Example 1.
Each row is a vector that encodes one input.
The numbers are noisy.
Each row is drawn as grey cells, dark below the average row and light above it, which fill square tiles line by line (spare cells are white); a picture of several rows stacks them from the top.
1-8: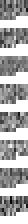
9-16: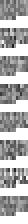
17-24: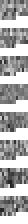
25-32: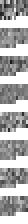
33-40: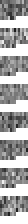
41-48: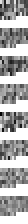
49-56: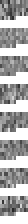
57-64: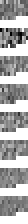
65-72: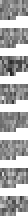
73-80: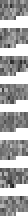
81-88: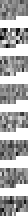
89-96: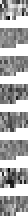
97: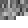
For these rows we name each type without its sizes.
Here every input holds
a point on a line.
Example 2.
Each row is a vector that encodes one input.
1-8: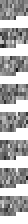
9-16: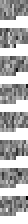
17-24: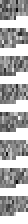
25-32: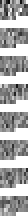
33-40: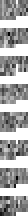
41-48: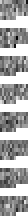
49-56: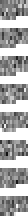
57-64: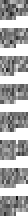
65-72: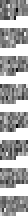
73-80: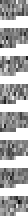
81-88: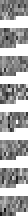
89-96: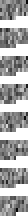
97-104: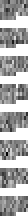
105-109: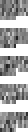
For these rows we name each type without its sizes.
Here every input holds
five true/false values.
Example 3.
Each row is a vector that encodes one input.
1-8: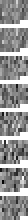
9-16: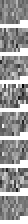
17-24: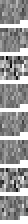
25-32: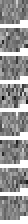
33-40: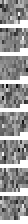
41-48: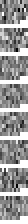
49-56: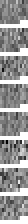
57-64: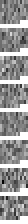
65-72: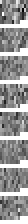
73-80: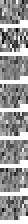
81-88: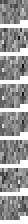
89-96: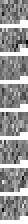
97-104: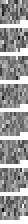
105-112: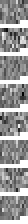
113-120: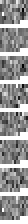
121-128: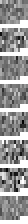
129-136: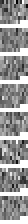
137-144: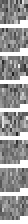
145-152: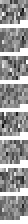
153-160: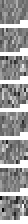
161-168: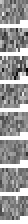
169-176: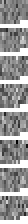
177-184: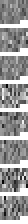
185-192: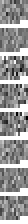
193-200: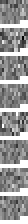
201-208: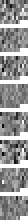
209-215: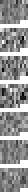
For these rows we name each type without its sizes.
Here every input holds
a label.
